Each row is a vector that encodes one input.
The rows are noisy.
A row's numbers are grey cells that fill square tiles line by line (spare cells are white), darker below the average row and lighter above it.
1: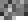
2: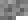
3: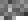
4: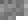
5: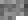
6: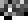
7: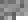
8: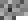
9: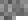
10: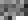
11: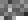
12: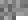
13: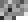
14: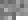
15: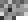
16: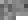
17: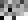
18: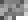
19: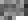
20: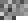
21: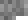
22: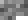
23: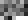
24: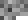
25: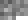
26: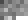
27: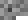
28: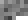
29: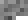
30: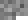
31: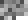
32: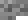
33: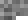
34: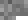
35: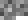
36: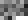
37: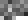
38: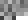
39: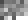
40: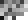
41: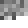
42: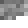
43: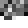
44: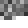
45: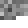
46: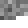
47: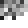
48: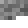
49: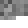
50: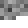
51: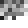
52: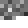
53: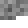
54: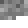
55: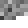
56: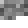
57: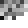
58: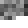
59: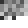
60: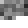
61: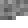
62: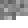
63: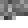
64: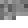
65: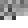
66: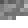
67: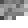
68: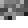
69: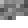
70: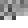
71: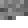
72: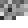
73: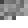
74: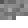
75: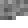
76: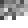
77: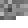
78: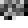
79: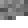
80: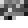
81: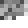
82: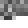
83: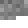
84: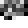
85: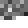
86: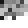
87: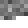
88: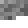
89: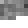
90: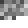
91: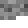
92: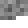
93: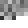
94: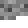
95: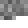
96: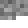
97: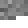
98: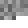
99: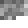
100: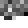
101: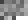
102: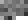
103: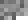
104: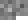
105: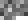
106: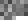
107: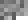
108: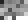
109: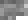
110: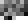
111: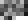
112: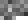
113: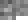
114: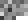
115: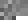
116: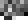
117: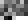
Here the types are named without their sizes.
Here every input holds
a point on a circle and a true/false value.
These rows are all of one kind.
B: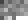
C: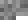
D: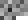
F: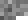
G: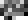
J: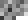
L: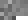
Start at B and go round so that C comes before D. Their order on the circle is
B, G, C, L, F, J, D.
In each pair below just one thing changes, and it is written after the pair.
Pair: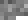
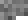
the true/false value
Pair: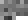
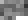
the place on the circle
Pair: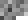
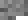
the place on the circle
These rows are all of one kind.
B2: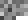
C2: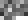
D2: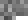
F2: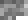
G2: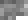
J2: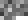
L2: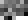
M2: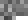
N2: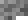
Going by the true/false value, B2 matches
L2 and N2.
